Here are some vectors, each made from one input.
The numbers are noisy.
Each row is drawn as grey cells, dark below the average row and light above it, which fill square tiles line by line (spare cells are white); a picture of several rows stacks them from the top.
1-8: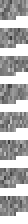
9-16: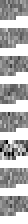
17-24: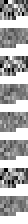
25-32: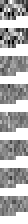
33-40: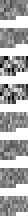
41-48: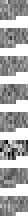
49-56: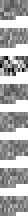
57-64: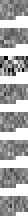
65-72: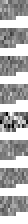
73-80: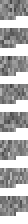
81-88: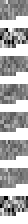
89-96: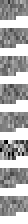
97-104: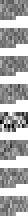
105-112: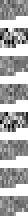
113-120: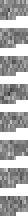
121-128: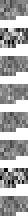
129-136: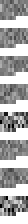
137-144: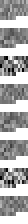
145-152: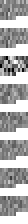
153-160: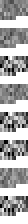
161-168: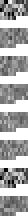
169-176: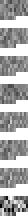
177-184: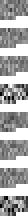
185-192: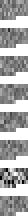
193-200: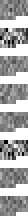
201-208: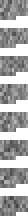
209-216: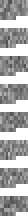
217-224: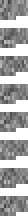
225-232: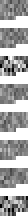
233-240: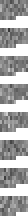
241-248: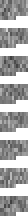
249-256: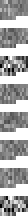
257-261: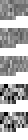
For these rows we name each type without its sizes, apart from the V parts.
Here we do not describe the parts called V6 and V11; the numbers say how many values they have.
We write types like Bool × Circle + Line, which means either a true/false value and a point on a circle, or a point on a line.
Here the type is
Bool × (Circle + Unit) × V6 × V11.
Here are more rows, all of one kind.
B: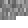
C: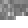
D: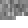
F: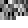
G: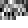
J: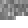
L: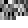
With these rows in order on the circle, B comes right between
G and L.
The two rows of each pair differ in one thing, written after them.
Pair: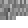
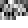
the true/false value
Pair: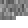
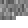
the place on the circle
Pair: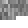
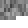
the value of V11
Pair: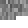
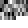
the true/false value
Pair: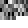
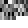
the value of V6
